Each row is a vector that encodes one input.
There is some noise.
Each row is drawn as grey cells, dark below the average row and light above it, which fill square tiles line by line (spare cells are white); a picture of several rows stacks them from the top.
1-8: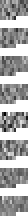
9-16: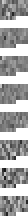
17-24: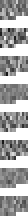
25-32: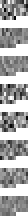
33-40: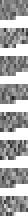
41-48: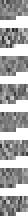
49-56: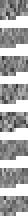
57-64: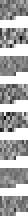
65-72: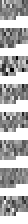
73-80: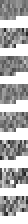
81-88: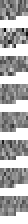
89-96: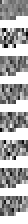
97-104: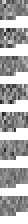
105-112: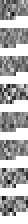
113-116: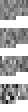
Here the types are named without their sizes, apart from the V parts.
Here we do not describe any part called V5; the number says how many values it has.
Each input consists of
a value of V5, together with a list of items, each a point on each of two lines.
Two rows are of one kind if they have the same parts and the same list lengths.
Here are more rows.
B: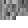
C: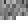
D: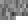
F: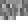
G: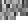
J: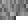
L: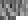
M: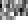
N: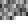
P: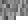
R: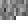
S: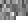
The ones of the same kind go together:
B, C, F, M
D, N, R, S
G, J, L, P

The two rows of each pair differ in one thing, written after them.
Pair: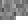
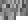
the value of V5
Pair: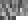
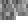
the value of V5
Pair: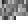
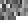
the value of V5
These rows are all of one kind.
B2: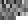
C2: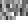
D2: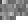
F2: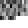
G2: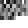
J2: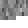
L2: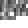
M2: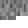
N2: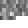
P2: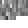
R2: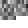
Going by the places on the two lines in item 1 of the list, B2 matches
M2, N2 and P2.
